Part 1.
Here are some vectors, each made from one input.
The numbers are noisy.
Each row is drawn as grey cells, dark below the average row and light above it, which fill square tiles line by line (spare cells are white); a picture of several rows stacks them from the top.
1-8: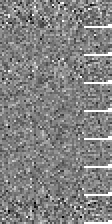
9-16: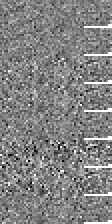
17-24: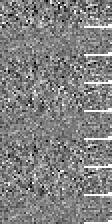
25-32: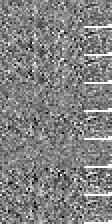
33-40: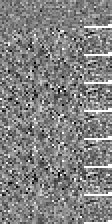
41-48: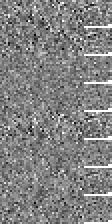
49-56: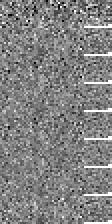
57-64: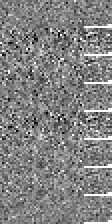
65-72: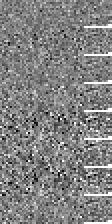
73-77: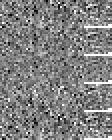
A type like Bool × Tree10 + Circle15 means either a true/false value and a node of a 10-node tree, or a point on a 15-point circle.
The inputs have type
Line9.
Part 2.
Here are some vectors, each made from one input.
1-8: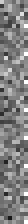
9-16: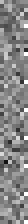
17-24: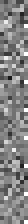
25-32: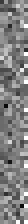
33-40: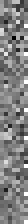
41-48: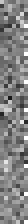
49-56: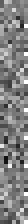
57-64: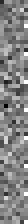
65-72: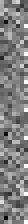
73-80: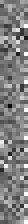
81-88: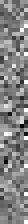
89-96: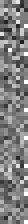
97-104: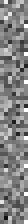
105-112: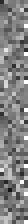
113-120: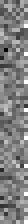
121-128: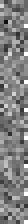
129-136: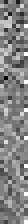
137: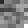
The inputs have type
Label5.
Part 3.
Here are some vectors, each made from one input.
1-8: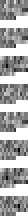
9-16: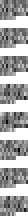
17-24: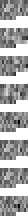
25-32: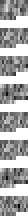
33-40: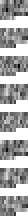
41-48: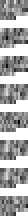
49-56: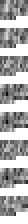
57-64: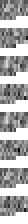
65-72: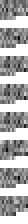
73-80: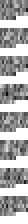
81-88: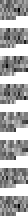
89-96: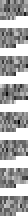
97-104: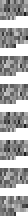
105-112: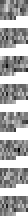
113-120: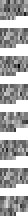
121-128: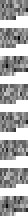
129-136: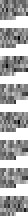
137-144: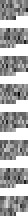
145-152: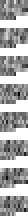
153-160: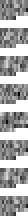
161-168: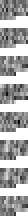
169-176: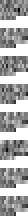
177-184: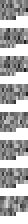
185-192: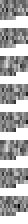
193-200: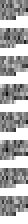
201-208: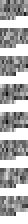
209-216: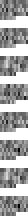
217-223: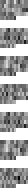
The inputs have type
Circle8.
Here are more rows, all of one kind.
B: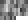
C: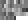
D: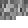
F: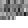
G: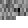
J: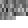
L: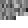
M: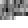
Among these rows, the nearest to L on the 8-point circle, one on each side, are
C and G.
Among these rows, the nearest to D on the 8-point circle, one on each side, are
B and J.
